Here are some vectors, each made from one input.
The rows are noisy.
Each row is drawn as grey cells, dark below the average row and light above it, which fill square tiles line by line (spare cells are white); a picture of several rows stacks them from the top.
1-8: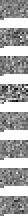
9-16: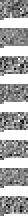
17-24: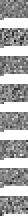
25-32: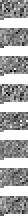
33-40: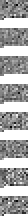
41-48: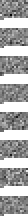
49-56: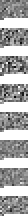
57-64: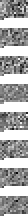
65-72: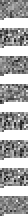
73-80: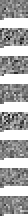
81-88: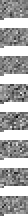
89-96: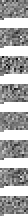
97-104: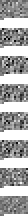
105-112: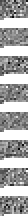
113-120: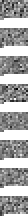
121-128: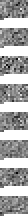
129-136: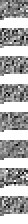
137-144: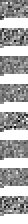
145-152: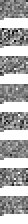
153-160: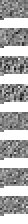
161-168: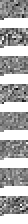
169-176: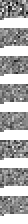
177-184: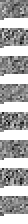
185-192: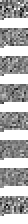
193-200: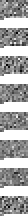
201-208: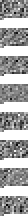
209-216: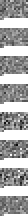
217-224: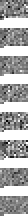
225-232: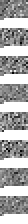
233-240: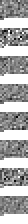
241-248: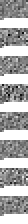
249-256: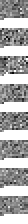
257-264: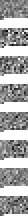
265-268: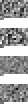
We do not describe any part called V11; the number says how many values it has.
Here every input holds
either a point on a 10-point line, or a list of up to two items, each a true/false value and a value of V11.
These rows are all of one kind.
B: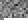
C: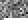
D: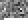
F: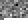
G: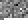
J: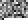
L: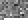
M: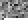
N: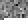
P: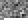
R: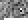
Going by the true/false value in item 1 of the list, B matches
F, G, J and N.
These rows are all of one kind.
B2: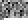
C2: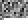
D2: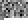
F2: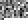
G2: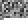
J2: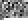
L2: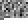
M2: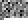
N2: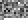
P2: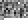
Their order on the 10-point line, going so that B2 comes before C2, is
B2, P2, D2, M2, N2, F2, L2, C2, G2, J2.
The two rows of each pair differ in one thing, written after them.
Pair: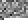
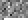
the true/false value in item 1 of the list
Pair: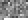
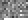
the true/false value in item 1 of the list
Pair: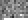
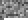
the value of V11 in item 1 of the list
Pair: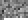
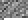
the value of V11 in item 2 of the list
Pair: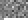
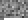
the true/false value in item 1 of the list
